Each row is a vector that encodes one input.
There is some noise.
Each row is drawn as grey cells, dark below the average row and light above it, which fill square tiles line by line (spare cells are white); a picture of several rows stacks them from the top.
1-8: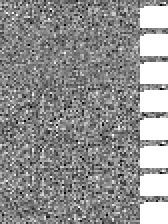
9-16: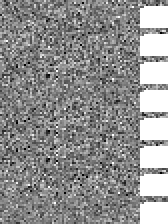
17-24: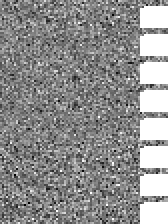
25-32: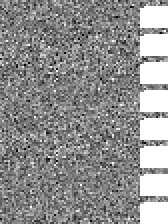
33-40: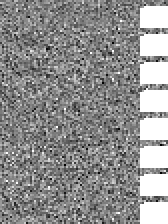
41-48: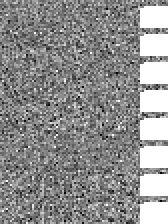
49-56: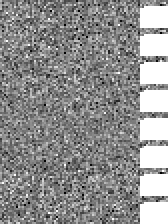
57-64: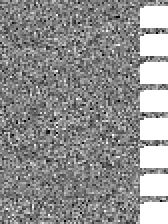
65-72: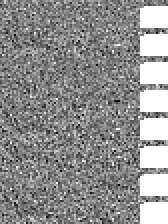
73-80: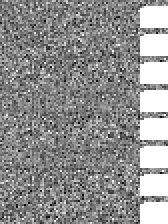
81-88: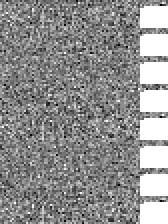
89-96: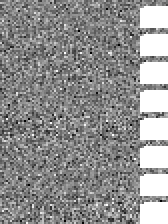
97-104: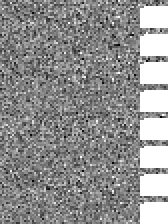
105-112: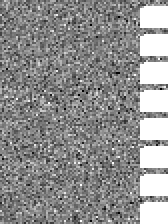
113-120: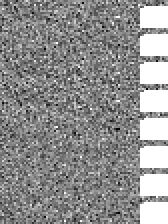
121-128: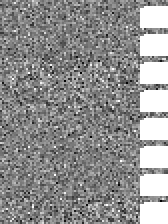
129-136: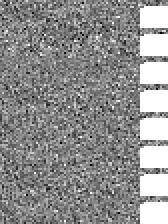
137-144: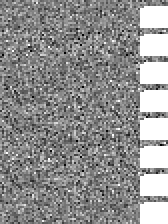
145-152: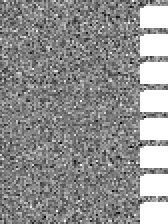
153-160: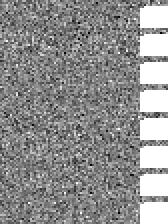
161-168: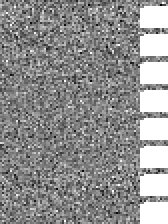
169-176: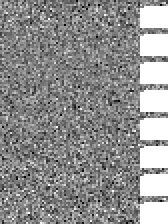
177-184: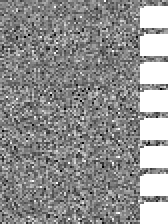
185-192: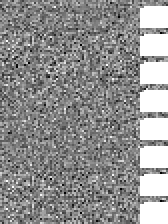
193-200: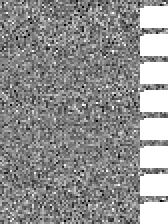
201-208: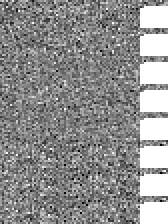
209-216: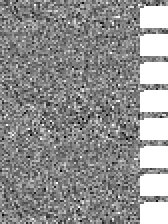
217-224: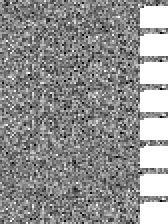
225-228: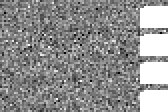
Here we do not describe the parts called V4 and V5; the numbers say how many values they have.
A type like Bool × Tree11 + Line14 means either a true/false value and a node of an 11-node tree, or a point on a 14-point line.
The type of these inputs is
(Bool × V4 + Unit) × (Line7 + V5) + Line8.
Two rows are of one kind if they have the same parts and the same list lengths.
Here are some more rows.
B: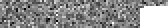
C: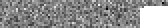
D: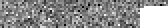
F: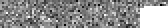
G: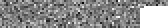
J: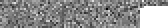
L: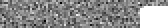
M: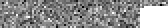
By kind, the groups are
B
C, J
D, F, M
G
L

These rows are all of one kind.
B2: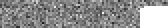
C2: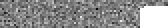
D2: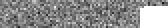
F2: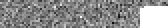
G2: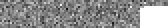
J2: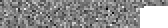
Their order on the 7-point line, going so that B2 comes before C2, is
J2, D2, B2, C2, G2, F2.
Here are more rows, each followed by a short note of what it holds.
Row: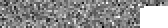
a point on a 7-point line
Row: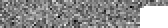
a true/false value, a value of V4 and a value of V5
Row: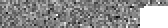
a true/false value, a value of V4 and a value of V5
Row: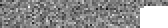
a point on a 7-point line, a true/false value and a value of V4
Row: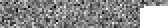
a value of V5
